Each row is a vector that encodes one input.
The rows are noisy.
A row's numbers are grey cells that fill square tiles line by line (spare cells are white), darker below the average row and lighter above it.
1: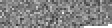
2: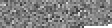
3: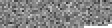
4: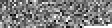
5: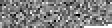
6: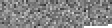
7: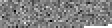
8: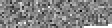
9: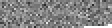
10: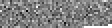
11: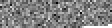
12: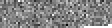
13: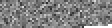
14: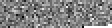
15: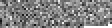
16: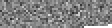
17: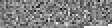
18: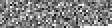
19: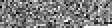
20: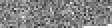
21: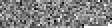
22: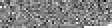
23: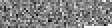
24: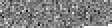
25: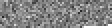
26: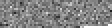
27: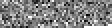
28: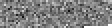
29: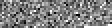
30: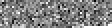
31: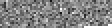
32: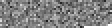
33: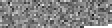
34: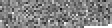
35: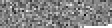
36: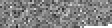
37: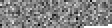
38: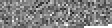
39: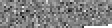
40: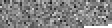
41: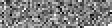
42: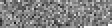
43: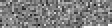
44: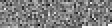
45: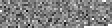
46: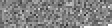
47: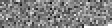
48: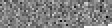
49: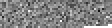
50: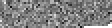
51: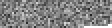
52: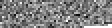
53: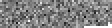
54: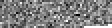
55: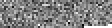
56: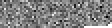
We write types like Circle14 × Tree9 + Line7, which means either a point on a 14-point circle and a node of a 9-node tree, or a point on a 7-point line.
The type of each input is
List2(Line5).
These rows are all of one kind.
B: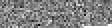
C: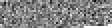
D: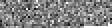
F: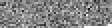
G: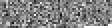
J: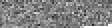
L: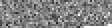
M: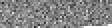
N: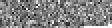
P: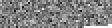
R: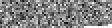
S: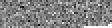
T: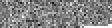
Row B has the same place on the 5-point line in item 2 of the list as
J, L, R and S.
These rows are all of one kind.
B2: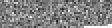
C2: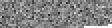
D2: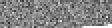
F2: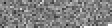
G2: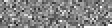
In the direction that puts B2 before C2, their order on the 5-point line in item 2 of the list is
D2, B2, G2, C2, F2.
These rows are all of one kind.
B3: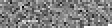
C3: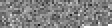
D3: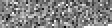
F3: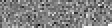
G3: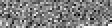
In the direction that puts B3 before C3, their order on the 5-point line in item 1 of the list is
G3, B3, D3, C3, F3.
